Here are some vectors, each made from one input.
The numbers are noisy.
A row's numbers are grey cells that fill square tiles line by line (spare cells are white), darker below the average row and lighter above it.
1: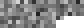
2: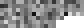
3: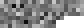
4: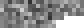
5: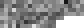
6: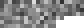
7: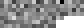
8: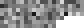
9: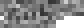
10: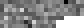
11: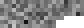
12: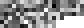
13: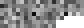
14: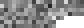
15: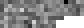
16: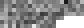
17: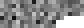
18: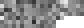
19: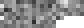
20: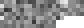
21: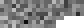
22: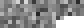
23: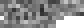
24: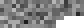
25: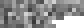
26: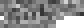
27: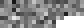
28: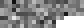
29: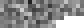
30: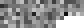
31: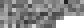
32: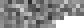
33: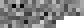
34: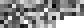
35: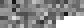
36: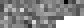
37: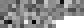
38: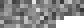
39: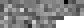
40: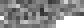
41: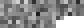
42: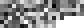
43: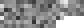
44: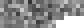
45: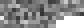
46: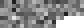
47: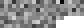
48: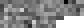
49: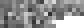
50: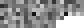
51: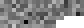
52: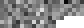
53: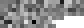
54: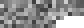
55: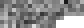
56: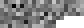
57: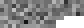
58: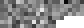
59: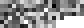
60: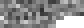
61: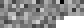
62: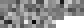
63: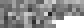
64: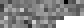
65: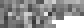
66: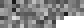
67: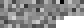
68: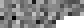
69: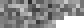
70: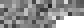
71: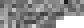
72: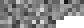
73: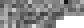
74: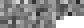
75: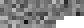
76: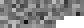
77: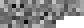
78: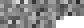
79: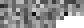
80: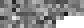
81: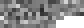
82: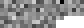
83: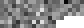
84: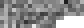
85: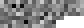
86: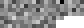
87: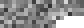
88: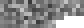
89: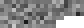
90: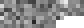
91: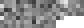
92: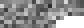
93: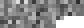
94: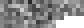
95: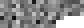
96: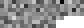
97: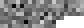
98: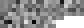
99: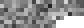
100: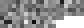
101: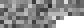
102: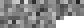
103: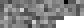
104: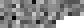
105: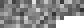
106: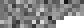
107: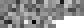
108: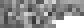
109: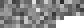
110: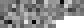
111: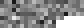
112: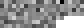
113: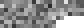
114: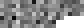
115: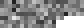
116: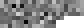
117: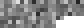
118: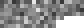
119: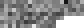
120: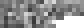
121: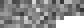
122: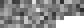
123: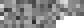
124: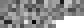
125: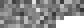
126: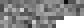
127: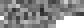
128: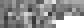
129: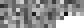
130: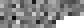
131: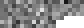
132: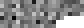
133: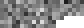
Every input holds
either a point on a 17-point circle, or a fixed value.
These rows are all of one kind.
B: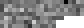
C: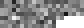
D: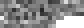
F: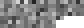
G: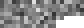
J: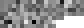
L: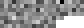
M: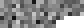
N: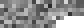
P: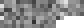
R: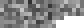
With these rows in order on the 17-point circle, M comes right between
B and F.
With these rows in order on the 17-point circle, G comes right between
C and L.
